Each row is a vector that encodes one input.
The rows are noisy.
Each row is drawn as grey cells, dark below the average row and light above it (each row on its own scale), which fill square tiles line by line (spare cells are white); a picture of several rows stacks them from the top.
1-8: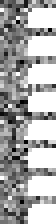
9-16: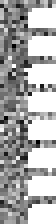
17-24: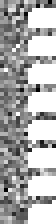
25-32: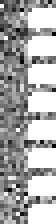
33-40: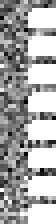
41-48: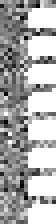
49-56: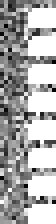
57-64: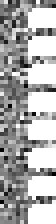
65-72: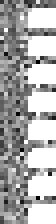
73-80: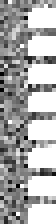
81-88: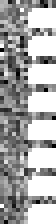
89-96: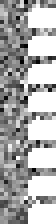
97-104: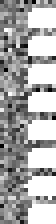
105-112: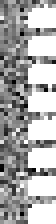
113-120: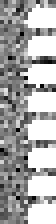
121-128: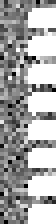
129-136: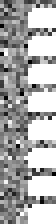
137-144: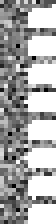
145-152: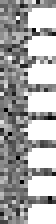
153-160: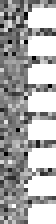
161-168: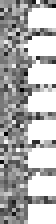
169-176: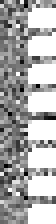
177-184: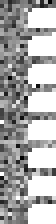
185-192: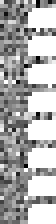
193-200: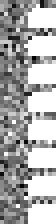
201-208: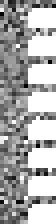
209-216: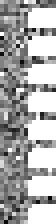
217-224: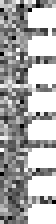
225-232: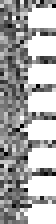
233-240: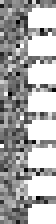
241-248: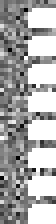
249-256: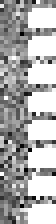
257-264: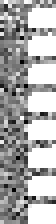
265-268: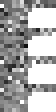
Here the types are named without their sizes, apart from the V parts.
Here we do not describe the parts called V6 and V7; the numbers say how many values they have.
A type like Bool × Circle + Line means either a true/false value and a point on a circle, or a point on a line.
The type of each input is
Label × Label × Label × (Label + V6 × V7).
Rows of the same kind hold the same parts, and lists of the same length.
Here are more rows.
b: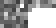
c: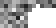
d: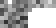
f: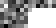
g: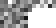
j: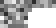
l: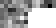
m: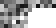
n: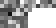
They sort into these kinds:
b, f, l, m, n
c, d, g, j

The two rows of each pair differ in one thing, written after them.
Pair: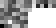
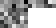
one of the three labels
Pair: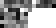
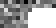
the value of V7
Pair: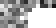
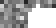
one of the three labels
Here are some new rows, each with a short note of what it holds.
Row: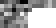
three labels, a value of V6 and a value of V7
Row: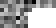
three labels, a value of V6 and a value of V7
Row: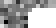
four labels
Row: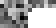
four labels
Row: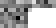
four labels
